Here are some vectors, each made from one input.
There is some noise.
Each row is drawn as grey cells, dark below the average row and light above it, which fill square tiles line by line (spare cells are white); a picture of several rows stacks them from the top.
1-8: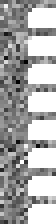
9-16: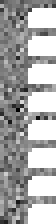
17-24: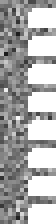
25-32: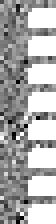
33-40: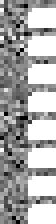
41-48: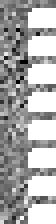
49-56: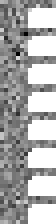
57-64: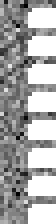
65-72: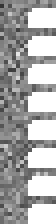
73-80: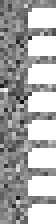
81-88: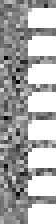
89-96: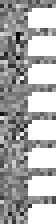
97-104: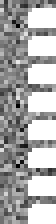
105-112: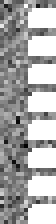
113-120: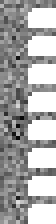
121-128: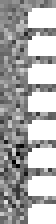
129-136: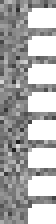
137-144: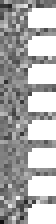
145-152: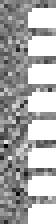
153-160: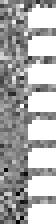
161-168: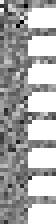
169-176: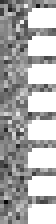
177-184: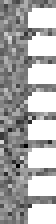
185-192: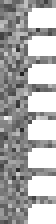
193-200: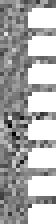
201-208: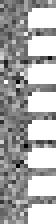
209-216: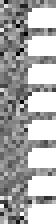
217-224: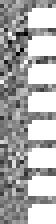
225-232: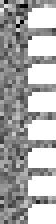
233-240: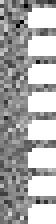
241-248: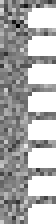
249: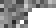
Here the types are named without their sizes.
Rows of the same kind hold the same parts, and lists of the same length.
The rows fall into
2 kinds.
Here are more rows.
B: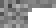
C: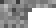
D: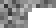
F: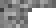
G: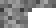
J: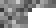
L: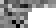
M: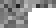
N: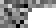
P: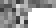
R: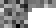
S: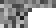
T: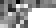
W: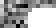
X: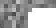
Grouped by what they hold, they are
B, C, F, G, J, R, S, T
D, L, M, N, P, W, X

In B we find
a point on a circle and a true/false value.
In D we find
a point on a line and a true/false value.
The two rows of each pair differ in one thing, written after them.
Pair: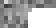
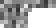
the place on the line
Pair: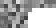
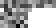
the true/false value
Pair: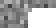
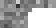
the place on the line
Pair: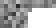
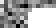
the true/false value
